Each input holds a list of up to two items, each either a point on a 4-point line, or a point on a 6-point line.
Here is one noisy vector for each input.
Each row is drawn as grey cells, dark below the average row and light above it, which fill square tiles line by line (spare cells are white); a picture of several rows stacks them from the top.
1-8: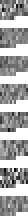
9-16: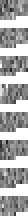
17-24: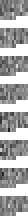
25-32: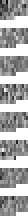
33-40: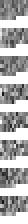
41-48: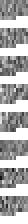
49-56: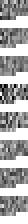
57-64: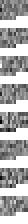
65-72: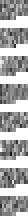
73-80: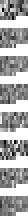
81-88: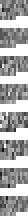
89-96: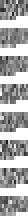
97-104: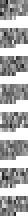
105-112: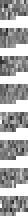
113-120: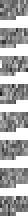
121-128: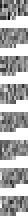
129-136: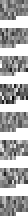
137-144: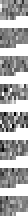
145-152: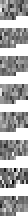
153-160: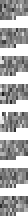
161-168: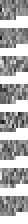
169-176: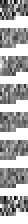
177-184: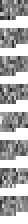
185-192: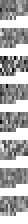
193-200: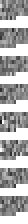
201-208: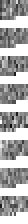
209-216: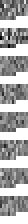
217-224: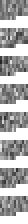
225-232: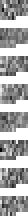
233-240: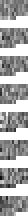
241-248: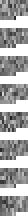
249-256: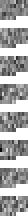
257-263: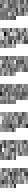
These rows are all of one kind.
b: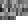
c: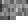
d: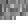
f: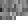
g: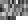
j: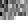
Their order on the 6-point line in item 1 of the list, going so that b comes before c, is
j, d, b, f, c, g.
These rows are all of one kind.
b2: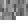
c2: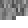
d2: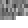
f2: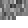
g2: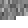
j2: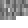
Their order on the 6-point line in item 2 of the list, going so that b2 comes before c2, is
d2, f2, b2, c2, j2, g2.
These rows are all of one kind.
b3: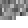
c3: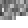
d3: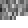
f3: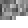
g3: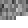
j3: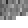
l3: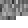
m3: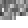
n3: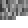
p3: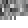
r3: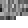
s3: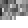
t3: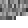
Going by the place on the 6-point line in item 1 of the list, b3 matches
c3, f3, m3 and s3.
